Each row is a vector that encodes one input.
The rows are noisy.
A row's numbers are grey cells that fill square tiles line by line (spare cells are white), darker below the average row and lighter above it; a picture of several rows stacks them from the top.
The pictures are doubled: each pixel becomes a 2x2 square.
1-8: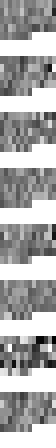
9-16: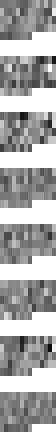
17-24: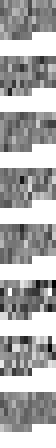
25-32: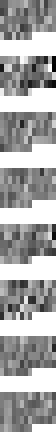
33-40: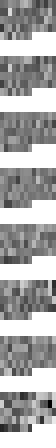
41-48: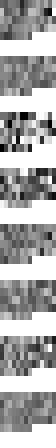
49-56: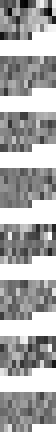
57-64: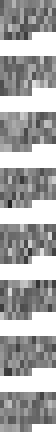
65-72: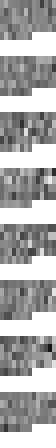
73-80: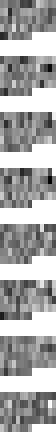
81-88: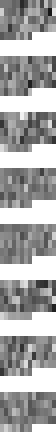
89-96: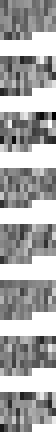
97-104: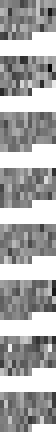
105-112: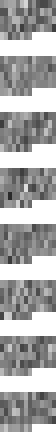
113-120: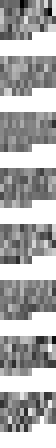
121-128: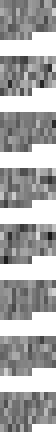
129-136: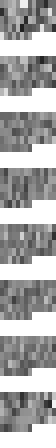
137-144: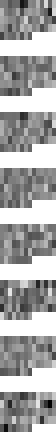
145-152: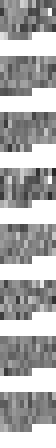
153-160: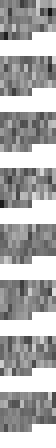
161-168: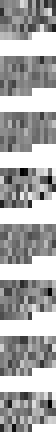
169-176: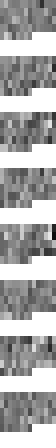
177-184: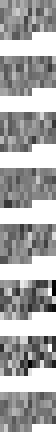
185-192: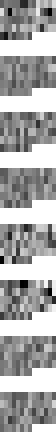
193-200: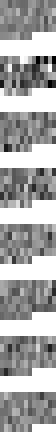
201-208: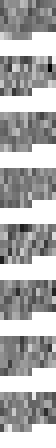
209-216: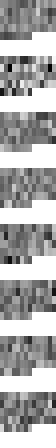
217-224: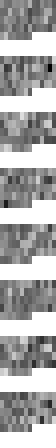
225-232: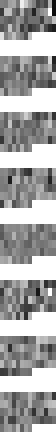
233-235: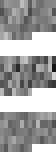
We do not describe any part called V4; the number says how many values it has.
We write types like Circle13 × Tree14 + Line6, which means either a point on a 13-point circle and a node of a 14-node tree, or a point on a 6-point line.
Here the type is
(Bool × (Label6 + Tree9) + Label5) × V4.
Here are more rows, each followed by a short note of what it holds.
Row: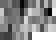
one of 6 labels, a true/false value and a value of V4
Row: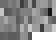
one of 6 labels, a true/false value and a value of V4
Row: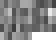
a node of a 9-node tree, a true/false value and a value of V4
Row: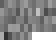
a node of a 9-node tree, a true/false value and a value of V4
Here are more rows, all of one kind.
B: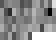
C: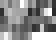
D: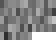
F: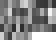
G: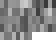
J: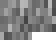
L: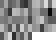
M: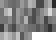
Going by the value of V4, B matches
C and L.
